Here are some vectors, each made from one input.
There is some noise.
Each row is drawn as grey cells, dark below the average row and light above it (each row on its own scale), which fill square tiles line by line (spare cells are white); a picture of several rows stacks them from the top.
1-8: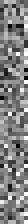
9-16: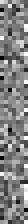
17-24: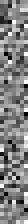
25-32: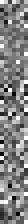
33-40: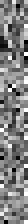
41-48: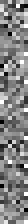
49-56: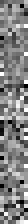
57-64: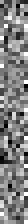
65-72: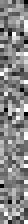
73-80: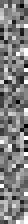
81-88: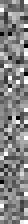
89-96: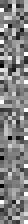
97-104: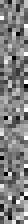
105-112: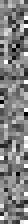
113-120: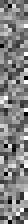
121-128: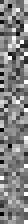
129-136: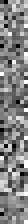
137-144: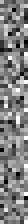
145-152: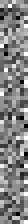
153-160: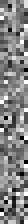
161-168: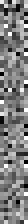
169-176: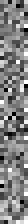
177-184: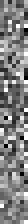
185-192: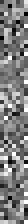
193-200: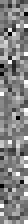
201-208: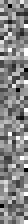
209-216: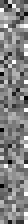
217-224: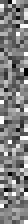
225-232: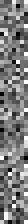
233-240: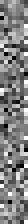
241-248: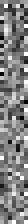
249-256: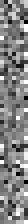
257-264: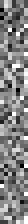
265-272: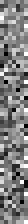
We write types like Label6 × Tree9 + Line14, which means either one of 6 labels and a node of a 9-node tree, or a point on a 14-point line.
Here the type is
(Bool × Bool × Bool + Label10) × Label10.
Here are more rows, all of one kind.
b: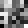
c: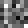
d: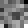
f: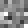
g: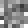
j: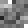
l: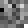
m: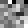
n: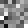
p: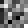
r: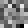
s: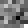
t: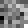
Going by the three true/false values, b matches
l and t.
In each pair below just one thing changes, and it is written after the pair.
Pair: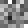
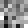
the label
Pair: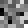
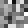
one of the three true/false values
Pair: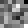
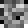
one of the three true/false values
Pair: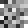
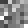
one of the three true/false values
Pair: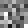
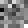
the label
